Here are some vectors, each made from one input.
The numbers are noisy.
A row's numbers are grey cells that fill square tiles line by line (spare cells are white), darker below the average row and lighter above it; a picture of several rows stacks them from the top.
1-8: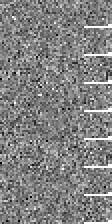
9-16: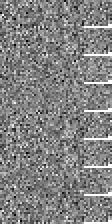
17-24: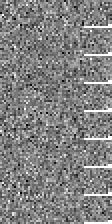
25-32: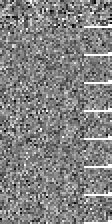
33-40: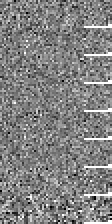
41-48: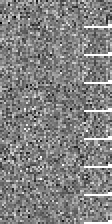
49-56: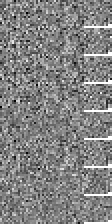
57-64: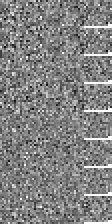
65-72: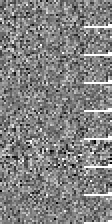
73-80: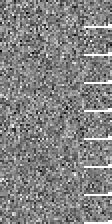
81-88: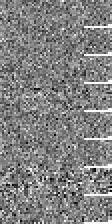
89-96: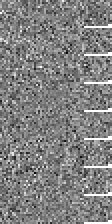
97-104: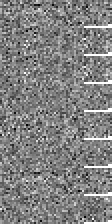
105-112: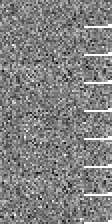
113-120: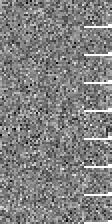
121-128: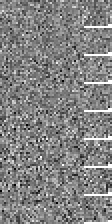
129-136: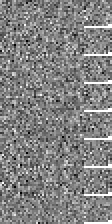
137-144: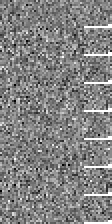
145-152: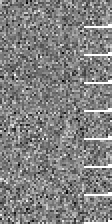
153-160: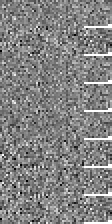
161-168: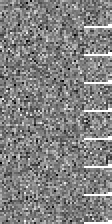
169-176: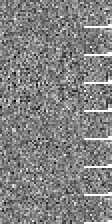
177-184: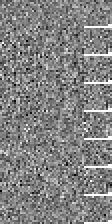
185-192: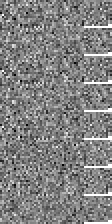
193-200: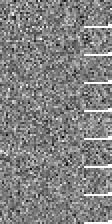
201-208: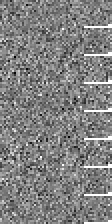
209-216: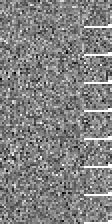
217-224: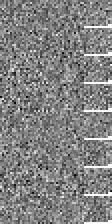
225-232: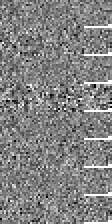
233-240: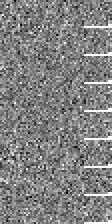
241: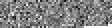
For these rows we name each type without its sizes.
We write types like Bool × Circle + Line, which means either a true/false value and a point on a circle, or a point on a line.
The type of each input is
List(Line) + Tree.
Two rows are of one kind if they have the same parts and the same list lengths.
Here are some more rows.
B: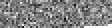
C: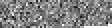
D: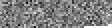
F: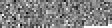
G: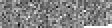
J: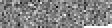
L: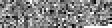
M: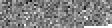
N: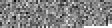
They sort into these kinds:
B
C, F, N
D
G, J, M
L

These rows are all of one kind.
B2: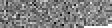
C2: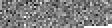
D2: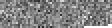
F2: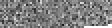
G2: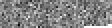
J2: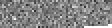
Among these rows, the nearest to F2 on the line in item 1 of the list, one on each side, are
B2 and J2.
